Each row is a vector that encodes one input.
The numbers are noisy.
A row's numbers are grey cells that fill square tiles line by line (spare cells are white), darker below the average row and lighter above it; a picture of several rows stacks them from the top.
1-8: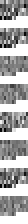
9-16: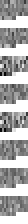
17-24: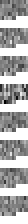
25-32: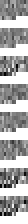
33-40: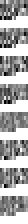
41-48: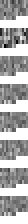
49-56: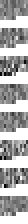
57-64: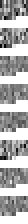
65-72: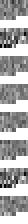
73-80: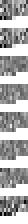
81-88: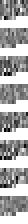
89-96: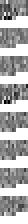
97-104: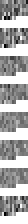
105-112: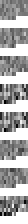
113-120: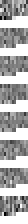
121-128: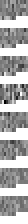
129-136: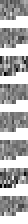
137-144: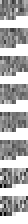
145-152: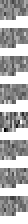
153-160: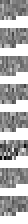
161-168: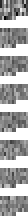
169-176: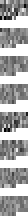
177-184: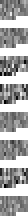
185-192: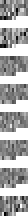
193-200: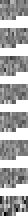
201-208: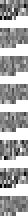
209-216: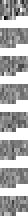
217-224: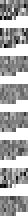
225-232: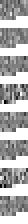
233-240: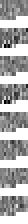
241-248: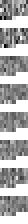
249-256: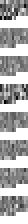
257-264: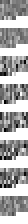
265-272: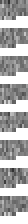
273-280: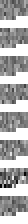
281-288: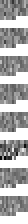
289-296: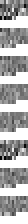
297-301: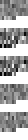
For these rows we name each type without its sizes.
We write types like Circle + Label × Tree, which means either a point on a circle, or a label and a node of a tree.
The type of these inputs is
Bool × (Circle + Unit) + Line.
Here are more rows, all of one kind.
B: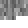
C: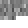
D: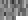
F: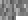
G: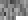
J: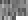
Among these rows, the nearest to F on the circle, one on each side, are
C and G.
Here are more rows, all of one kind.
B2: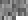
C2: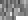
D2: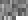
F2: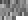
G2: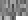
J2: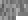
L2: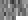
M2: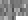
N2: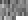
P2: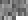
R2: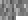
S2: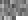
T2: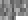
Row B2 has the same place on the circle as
L2 and P2.
